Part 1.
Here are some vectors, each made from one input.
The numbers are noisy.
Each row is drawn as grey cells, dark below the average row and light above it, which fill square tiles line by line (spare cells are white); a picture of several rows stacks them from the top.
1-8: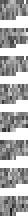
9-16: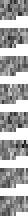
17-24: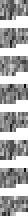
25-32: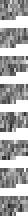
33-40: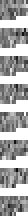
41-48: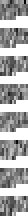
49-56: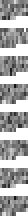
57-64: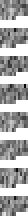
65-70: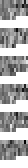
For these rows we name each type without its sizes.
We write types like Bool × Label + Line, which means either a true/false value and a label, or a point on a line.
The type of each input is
Bool × Bool × Bool × Bool.
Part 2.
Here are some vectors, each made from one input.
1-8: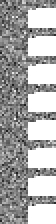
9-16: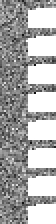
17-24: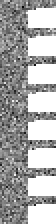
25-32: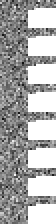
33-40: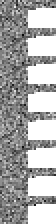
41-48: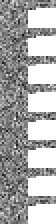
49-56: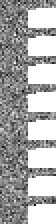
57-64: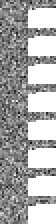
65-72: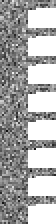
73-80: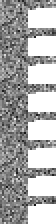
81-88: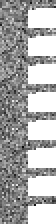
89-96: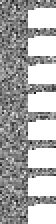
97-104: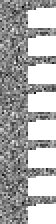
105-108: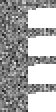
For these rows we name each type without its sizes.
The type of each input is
Circle.
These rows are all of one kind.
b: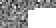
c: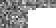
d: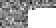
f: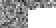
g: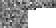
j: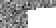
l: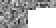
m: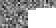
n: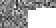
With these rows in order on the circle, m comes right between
c and f.
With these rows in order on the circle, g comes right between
j and n.
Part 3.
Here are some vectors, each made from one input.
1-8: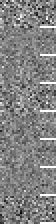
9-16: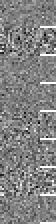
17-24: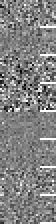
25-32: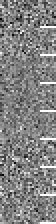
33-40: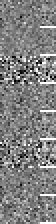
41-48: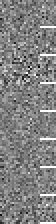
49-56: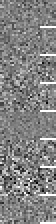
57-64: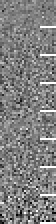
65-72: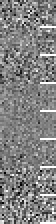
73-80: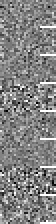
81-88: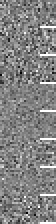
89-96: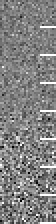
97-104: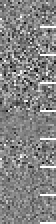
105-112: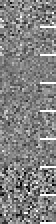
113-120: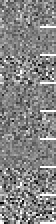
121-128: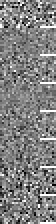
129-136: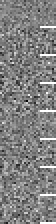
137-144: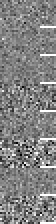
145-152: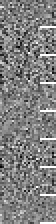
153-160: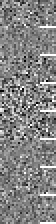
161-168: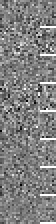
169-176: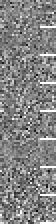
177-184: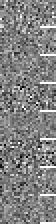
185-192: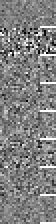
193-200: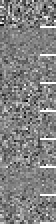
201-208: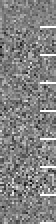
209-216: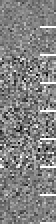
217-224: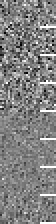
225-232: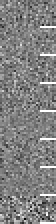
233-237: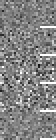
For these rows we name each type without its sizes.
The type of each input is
Bool × Bool × Bool × Bool + Unit.
